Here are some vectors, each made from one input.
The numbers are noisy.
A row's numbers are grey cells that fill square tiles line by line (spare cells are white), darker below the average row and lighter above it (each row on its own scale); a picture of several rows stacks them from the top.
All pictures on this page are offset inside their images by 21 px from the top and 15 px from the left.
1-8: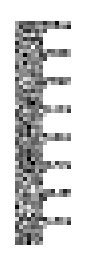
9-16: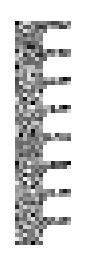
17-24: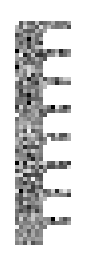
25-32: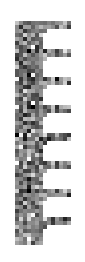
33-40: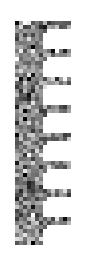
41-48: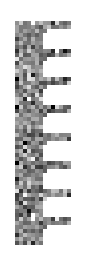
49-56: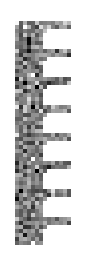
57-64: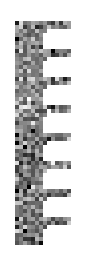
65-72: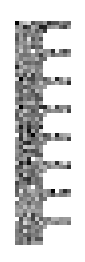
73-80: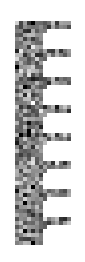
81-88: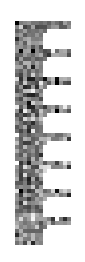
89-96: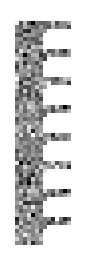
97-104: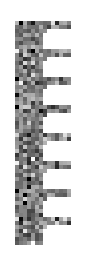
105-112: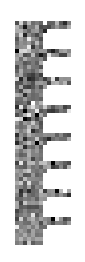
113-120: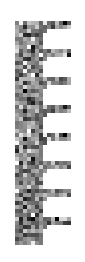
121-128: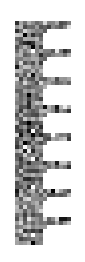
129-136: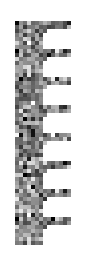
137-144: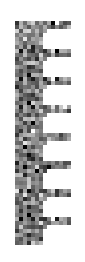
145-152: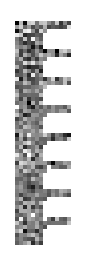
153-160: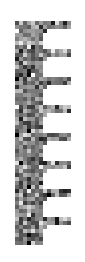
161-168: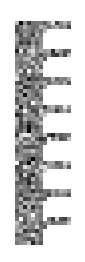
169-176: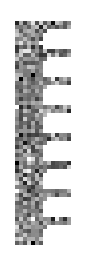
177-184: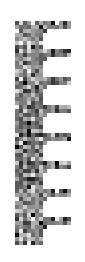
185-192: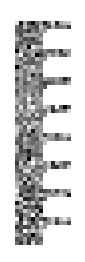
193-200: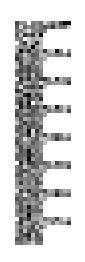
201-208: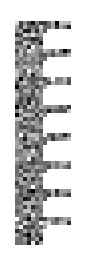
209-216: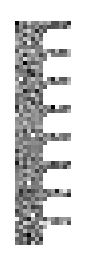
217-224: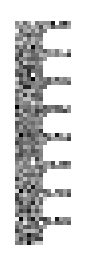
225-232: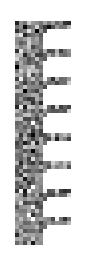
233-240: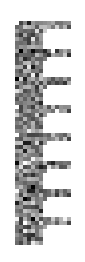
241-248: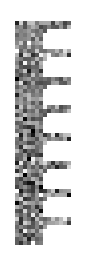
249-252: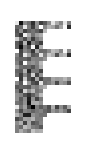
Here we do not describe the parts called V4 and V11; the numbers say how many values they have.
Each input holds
either a point on a 6-point line, a true/false value and a value of V4, or a value of V11.
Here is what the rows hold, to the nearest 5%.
About 50% of them hold a point on a 6-point line, a true/false value and a value of V4. The rest hold a value of V11.
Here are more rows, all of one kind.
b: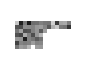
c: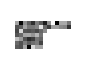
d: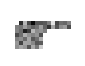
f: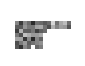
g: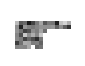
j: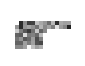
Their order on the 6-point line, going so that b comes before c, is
b, f, c, j, g, d.
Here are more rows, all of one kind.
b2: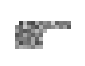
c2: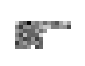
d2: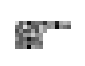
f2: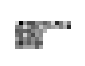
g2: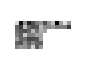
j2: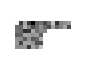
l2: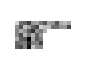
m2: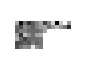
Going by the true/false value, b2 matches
l2 and m2.
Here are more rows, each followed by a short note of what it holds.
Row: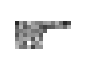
a value of V11
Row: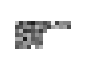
a point on a 6-point line, a true/false value and a value of V4
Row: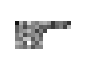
a value of V11
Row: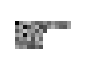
a value of V11
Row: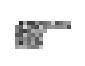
a point on a 6-point line, a true/false value and a value of V4
